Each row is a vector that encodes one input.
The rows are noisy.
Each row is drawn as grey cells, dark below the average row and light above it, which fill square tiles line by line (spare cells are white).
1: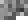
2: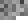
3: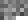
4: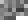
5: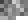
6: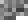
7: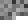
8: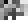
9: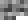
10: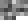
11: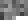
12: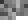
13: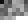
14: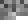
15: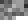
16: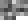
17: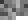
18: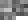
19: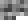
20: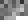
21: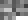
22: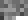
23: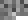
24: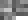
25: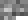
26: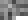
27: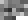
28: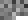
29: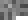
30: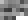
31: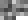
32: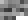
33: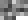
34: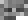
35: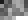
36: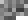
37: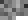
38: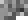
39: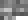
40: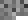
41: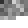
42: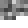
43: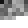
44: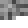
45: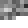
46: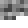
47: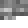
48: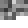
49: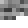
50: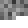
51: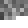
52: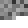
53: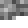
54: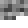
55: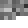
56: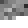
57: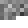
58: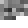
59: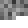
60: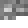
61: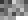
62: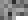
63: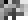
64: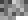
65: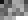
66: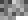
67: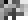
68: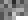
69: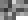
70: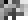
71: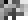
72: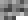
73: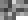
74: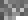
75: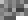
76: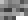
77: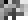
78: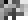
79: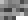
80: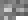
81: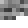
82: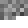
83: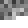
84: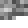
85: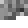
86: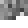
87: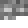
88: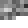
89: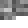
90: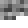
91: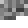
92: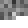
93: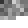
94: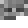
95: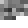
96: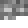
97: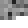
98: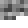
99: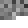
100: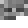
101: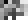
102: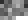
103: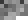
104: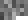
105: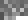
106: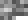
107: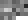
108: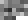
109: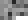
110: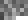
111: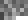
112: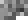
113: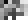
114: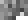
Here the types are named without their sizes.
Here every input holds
a list of points on a line.
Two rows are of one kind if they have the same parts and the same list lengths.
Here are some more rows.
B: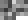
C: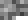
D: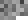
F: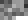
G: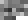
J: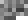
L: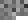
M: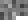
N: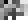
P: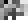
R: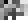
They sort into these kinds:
B, G, J
C, D, F, L, M
N, P, R

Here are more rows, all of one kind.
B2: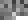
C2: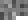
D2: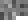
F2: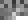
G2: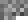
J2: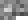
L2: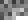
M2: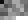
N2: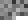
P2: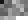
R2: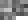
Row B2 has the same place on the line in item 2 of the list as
C2, D2 and R2.
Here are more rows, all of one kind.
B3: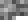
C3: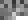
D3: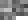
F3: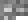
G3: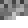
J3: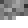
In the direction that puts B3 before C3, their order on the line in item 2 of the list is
B3, J3, D3, C3, G3, F3.
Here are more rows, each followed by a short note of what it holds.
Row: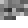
a list of one item
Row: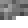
a list of two items
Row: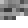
a list of one item
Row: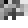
the empty list
